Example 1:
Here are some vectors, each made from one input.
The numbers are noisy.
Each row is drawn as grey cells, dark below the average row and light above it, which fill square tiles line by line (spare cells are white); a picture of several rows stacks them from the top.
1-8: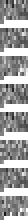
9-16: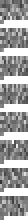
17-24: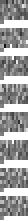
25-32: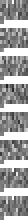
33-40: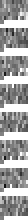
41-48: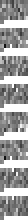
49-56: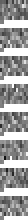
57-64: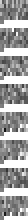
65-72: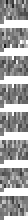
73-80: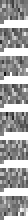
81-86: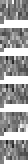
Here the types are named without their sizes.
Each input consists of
either a point on a circle, or a point on a line.
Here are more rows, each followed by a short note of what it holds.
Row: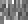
a point on a line
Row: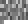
a point on a line
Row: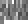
a point on a line
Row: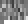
a point on a circle
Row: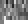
a point on a circle
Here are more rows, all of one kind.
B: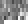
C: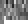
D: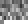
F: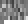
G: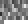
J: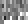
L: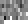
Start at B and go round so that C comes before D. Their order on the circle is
B, F, C, G, D, L, J.
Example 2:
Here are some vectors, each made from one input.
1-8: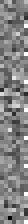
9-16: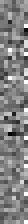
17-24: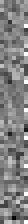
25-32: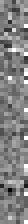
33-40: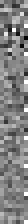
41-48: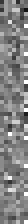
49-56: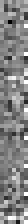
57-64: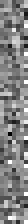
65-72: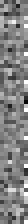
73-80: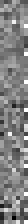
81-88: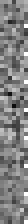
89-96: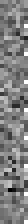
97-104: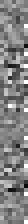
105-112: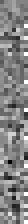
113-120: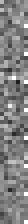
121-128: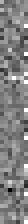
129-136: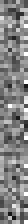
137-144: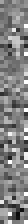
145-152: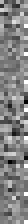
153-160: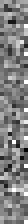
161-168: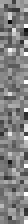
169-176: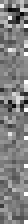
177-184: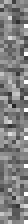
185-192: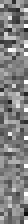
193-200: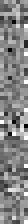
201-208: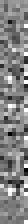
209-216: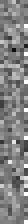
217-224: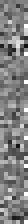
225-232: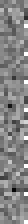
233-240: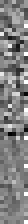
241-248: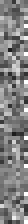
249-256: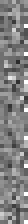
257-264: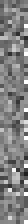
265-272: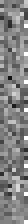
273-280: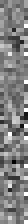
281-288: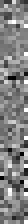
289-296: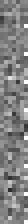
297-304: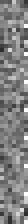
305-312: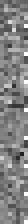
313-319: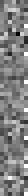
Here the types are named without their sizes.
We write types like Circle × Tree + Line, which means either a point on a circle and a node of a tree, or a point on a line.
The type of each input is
Circle × (Tree + Unit) + Unit.
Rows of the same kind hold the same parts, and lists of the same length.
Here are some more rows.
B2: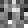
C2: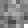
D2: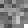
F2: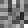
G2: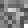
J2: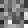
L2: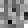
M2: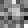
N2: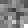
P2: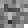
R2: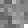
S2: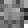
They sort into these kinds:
B2, C2, D2, G2, L2, M2, R2
F2
J2, N2, P2, S2

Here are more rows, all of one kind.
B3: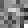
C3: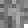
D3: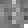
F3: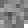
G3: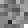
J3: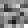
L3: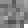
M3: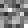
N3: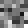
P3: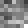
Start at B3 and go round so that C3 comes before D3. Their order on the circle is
B3, N3, M3, L3, G3, C3, J3, P3, D3, F3.
